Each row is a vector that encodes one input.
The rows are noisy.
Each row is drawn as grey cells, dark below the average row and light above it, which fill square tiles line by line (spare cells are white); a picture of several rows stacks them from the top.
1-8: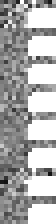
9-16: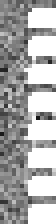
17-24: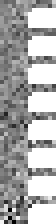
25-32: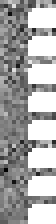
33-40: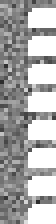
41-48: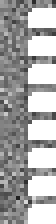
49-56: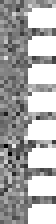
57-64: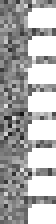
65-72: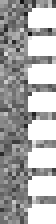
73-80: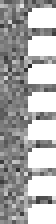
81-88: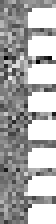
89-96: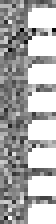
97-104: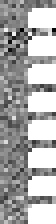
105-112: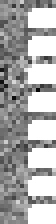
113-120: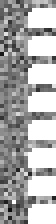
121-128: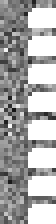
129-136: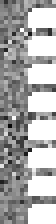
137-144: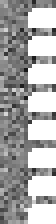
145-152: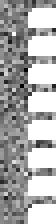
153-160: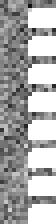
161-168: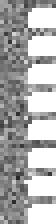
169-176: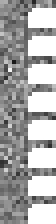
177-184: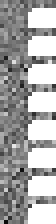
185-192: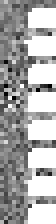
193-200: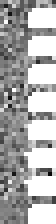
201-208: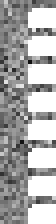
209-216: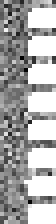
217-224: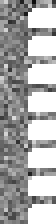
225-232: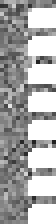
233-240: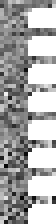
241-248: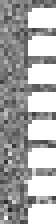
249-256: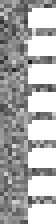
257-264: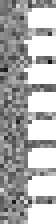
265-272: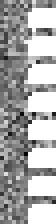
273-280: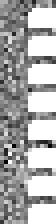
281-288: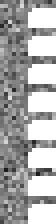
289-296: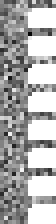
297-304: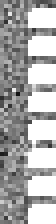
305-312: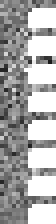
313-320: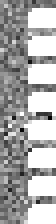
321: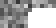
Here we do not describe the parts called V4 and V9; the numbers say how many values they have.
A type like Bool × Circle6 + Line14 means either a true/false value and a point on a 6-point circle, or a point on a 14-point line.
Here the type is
Bool × List2(V9) + (Label11 + Line11) × V4.
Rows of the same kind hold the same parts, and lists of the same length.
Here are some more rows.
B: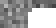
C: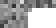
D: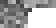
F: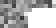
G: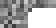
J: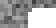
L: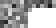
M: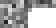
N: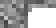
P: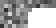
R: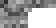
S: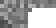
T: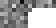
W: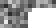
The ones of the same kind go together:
B, J, L, P, S, T
C
D, F, G, R
M, N
W

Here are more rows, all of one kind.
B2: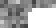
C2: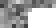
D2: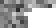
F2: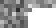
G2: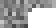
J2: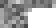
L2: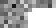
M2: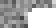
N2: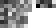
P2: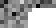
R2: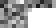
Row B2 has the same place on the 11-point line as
F2, G2 and J2.
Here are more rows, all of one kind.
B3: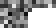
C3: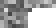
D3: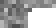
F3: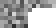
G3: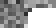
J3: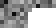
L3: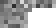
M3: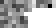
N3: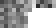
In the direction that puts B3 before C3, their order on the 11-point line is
J3, G3, B3, N3, L3, D3, F3, C3, M3.
